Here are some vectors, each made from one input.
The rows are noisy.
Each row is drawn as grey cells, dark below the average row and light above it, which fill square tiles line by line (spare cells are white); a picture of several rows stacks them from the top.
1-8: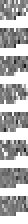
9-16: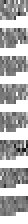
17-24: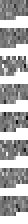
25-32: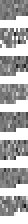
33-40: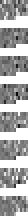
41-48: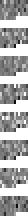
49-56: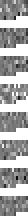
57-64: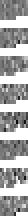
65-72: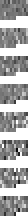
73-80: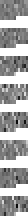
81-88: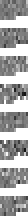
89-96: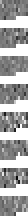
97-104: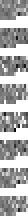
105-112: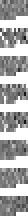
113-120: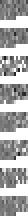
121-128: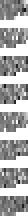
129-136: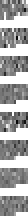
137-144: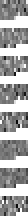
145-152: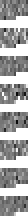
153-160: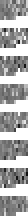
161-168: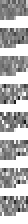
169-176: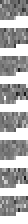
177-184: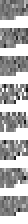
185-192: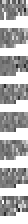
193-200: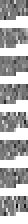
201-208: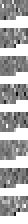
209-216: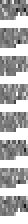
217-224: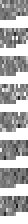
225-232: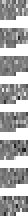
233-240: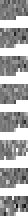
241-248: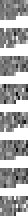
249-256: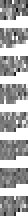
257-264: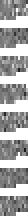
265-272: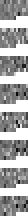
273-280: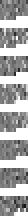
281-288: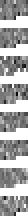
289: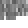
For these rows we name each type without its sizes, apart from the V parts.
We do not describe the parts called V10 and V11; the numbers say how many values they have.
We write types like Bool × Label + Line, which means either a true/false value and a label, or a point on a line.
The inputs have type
Bool × (Line × V10 + V11).
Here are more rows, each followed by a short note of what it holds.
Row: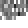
a true/false value and a value of V11
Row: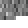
a true/false value and a value of V11
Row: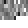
a point on a line, a true/false value and a value of V10
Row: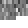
a true/false value and a value of V11
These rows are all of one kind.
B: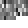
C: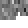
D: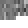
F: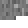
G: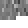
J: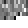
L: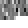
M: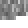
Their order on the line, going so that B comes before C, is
B, L, F, C, M, J, D, G.
